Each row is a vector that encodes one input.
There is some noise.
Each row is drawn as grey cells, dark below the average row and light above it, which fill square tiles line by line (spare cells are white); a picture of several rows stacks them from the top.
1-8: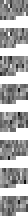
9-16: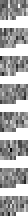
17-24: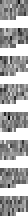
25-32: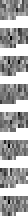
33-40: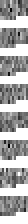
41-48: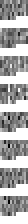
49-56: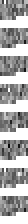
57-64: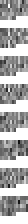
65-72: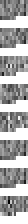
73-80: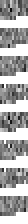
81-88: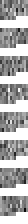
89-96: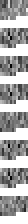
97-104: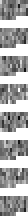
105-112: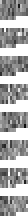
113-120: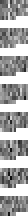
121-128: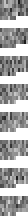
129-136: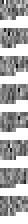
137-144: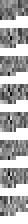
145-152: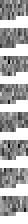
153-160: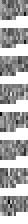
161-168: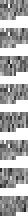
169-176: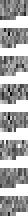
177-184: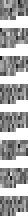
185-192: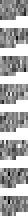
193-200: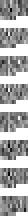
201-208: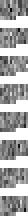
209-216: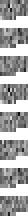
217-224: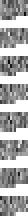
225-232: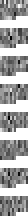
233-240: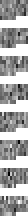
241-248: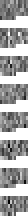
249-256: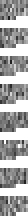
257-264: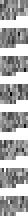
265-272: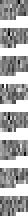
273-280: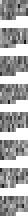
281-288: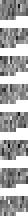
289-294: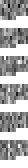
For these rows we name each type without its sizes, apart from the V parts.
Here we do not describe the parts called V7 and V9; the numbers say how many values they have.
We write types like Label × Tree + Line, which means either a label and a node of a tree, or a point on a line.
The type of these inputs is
Bool × (Circle + Unit) + V7 × V9.
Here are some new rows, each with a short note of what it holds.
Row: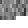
a point on a circle and a true/false value
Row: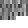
a true/false value
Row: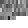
a true/false value
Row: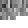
a value of V7 and a value of V9
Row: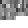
a value of V7 and a value of V9
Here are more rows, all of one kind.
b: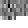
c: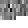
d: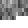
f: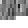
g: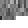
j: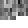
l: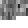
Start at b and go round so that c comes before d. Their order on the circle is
b, c, j, d, g, f, l.
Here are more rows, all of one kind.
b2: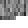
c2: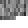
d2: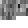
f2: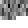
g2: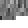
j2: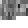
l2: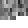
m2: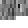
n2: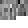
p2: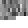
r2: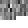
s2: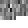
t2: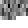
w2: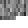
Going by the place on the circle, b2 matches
c2, g2 and w2.
